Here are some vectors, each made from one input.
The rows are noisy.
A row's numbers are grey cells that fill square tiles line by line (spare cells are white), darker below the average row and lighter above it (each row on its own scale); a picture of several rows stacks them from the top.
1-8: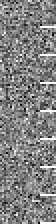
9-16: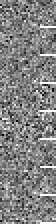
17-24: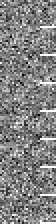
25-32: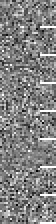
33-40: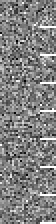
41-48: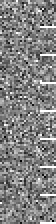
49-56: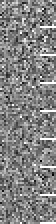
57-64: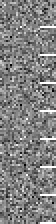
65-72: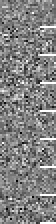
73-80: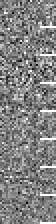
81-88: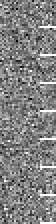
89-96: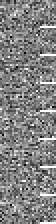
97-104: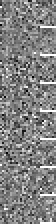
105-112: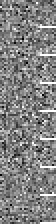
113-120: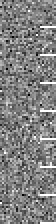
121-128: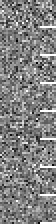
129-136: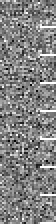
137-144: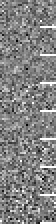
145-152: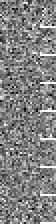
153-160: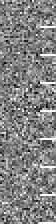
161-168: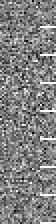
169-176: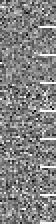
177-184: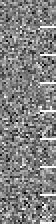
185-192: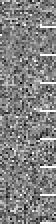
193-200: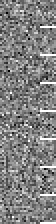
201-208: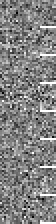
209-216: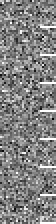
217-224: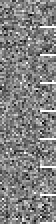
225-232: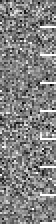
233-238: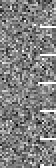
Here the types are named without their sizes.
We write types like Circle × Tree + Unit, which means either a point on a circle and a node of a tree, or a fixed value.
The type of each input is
List(Line).
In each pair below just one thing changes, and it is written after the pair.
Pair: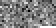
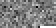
the place on the line in item 1 of the list
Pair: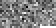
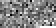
the place on the line in item 1 of the list
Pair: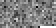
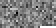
the place on the line in item 2 of the list
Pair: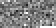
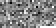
the place on the line in item 2 of the list
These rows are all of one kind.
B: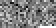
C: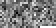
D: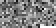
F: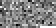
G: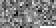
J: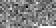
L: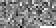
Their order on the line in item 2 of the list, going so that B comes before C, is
B, J, G, D, L, F, C.
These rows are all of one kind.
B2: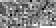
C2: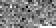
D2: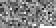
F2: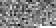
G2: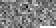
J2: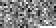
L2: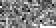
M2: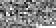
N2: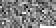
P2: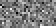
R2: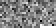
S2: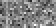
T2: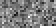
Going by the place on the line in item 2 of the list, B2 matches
D2, F2 and R2.
